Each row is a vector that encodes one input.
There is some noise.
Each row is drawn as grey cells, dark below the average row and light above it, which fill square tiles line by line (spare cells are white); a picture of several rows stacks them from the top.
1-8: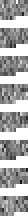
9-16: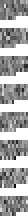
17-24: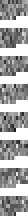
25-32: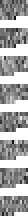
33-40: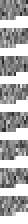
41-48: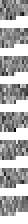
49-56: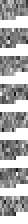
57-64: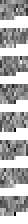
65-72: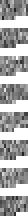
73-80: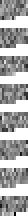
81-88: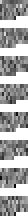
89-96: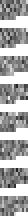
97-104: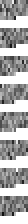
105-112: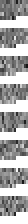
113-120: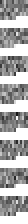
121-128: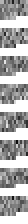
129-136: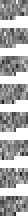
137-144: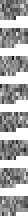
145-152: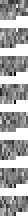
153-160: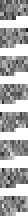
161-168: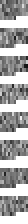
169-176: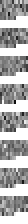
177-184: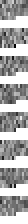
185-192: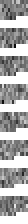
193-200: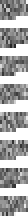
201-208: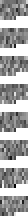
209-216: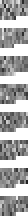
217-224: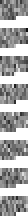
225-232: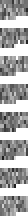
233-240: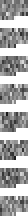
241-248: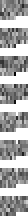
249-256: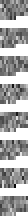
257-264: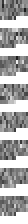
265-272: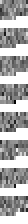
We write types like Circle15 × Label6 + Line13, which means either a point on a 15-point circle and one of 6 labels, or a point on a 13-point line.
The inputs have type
Bool × Bool × Bool × Label10.
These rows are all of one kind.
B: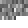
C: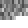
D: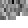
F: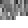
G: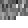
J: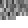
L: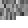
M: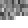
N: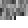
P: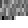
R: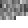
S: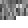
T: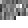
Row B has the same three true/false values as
N, S and T.
